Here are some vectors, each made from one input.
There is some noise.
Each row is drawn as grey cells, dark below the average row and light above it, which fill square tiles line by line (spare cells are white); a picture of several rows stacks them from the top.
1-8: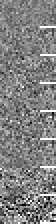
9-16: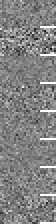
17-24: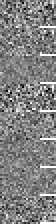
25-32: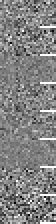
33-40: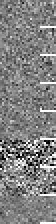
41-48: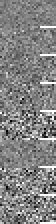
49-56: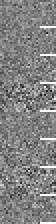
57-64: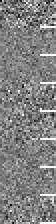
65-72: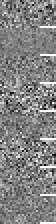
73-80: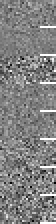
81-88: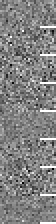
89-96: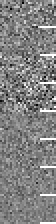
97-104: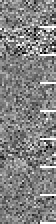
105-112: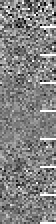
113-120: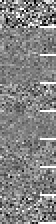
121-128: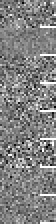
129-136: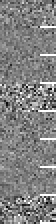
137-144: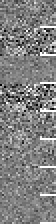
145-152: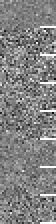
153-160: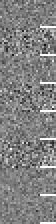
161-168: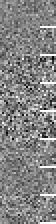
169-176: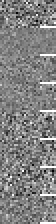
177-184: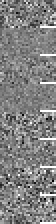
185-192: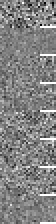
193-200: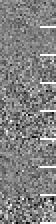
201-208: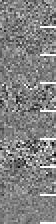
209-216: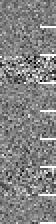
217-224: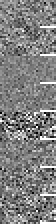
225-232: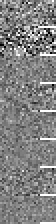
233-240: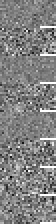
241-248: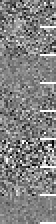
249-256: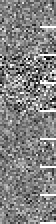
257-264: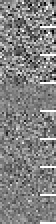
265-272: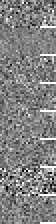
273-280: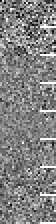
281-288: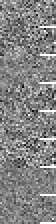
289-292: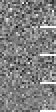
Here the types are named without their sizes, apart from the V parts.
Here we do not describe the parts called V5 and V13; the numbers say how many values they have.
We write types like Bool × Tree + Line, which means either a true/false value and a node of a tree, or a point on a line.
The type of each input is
(Bool × Bool × Bool + V13) × Line × Line + V5.
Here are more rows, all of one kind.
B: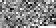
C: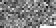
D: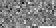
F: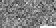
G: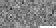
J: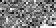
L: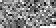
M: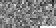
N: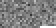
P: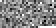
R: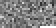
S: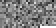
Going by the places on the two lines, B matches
D, G, M and N.
